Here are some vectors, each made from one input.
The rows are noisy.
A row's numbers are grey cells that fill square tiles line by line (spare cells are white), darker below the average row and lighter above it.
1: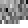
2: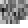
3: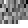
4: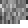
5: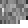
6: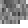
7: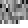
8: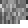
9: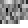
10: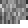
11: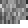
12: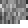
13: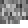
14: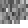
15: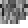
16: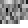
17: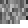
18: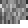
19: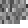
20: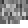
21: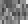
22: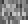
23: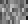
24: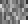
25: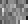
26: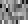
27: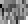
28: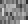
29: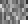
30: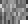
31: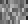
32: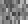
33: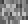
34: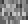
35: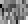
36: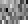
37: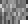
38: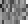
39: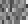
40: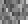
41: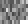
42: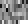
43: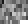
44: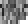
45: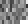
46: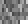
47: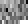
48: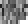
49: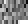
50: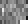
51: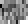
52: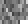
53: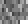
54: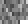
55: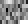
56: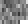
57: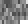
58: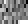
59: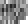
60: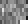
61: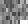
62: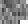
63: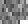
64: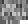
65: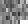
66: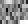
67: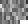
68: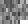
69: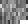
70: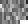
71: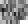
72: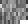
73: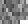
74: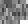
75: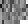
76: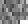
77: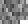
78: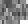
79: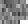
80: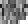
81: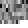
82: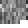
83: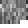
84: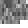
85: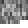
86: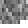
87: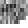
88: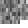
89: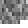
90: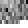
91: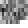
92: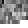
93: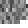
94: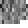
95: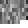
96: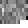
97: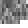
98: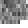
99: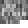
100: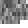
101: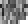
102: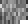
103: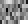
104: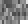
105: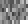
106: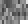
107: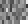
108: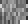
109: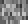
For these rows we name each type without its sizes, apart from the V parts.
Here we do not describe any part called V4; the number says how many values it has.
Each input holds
a true/false value, together with either a point on a line, or a value of V4.
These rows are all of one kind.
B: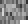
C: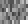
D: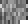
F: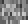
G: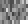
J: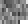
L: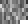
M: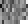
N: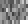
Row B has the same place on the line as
C, G and N.
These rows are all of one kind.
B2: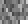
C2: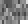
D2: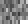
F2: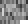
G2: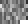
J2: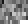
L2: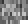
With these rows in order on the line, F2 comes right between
D2 and L2.
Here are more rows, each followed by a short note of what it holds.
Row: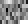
a true/false value and a value of V4
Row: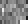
a point on a line and a true/false value
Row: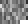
a point on a line and a true/false value
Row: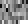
a true/false value and a value of V4
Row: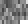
a point on a line and a true/false value
